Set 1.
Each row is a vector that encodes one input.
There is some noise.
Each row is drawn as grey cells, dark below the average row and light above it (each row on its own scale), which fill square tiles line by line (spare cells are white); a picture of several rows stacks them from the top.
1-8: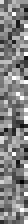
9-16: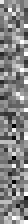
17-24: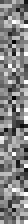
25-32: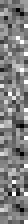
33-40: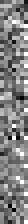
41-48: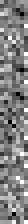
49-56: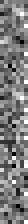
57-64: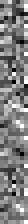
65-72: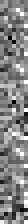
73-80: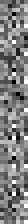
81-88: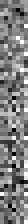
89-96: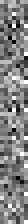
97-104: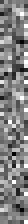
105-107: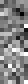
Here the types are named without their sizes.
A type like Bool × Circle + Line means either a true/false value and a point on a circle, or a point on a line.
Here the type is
Bool × Bool × Bool × Bool + Unit.
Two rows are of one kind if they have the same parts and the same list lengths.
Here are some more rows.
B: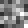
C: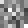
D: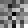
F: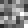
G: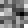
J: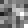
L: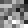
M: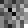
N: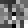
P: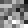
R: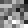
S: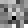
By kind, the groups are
B, C, D, F, G, J, M, N, S
L, P, R

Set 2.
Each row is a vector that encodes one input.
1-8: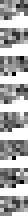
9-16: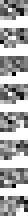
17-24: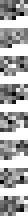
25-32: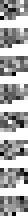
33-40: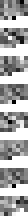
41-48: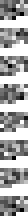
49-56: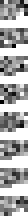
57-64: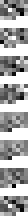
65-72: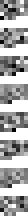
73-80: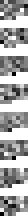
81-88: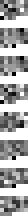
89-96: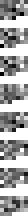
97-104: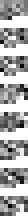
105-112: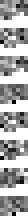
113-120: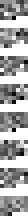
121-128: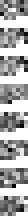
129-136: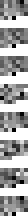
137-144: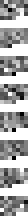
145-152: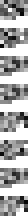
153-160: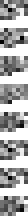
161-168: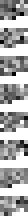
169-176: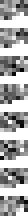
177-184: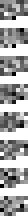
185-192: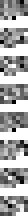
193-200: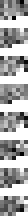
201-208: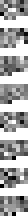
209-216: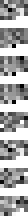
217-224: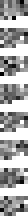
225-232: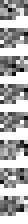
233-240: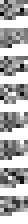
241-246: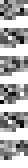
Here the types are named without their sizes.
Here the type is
Bool × Bool × Bool × Bool.
